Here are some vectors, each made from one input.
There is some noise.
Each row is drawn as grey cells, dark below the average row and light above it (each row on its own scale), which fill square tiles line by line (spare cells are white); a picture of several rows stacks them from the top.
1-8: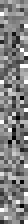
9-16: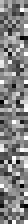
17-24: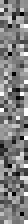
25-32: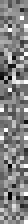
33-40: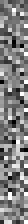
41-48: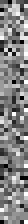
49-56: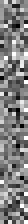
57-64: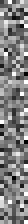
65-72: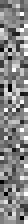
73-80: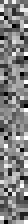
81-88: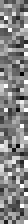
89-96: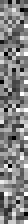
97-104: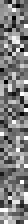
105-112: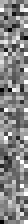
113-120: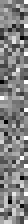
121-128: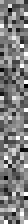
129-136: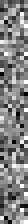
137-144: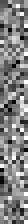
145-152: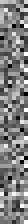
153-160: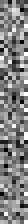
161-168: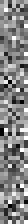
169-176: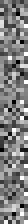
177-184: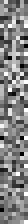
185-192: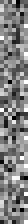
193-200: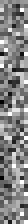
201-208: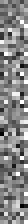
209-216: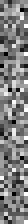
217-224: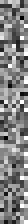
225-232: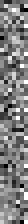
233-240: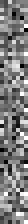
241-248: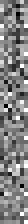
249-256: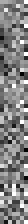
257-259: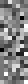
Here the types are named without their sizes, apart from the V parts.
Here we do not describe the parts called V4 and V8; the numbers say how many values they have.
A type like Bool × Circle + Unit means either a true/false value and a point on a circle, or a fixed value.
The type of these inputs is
Bool × V4 + (Line + Tree) × V8.
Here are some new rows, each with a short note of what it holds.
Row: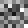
a point on a line and a value of V8
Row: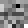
a node of a tree and a value of V8
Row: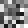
a node of a tree and a value of V8
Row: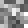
a node of a tree and a value of V8
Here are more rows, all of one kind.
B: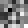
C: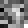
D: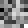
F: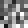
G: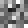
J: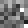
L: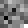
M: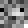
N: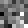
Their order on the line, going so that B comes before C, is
G, L, J, B, N, C, D, F, M.
